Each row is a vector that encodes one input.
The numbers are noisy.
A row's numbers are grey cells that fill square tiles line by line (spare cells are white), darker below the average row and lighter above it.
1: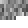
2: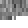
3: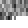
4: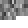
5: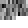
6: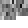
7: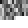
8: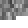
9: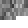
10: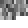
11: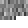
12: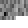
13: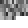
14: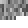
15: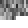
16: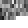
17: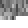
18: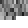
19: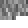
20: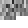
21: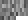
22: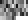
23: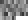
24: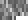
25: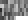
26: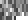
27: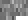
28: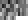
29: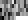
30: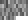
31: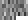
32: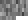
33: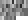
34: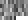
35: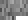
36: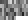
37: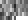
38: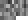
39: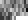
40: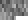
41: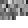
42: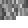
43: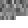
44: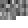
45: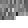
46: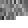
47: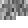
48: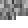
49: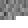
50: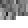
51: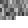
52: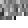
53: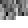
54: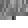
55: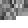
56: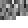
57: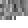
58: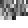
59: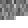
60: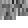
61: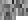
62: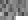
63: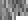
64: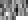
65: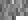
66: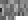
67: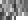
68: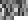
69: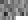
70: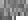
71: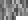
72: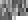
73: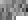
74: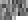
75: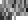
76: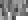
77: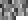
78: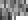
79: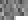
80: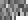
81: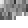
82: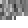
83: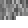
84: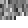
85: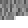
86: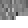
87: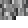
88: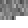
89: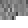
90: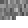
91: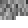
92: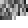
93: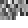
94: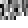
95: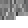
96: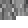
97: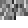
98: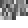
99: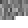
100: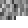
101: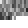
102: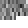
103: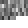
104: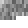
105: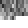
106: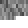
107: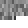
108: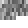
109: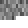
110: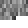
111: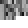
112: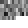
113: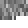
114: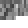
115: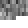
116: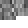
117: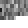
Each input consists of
either a point on an 8-point line, or a point on a 12-point line.
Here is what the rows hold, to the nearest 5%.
About 35% of them hold a point on an 8-point line. The rest hold a point on a 12-point line.
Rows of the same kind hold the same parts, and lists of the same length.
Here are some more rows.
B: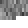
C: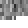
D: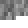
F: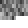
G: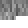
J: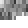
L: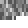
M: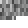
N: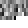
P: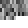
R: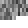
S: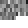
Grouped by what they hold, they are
B, D, F, G, P, S
C, J, L, M, N, R

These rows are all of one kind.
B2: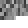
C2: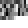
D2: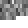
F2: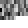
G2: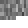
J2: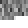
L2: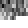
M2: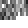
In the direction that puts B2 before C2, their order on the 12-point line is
J2, L2, B2, M2, C2, G2, F2, D2.
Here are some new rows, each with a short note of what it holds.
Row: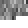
a point on a 12-point line
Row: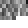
a point on a 12-point line
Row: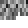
a point on a 12-point line
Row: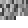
a point on an 8-point line
